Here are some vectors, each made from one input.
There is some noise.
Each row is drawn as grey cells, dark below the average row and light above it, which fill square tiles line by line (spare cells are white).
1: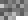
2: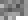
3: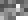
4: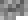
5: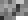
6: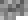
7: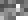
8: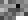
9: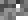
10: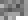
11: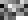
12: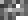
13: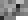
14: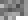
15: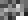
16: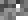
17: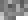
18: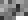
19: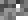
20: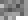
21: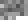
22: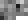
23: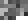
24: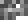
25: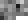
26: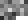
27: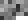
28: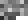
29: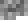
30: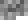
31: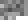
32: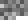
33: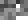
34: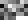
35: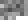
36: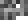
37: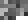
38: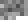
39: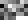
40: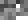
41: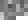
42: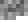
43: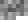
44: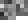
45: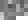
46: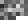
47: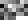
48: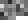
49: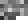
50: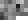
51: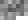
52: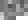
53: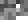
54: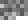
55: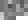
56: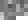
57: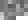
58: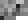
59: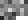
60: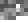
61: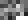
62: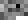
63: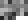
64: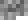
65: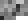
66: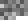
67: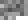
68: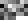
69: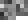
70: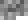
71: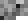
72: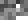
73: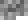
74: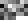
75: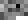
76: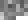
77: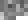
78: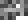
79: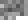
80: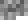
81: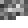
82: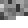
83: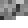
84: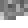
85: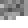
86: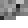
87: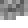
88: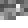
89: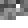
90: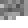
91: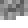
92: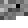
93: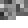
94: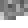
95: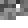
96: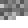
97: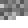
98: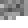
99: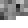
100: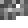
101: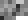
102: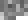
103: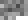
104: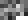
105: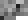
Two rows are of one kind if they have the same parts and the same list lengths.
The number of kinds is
3.
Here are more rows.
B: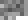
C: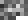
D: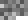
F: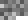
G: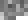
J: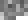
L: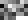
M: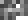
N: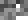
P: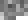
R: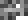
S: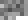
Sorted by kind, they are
B, D, F, G, J, N, P, S
C, M, R
L

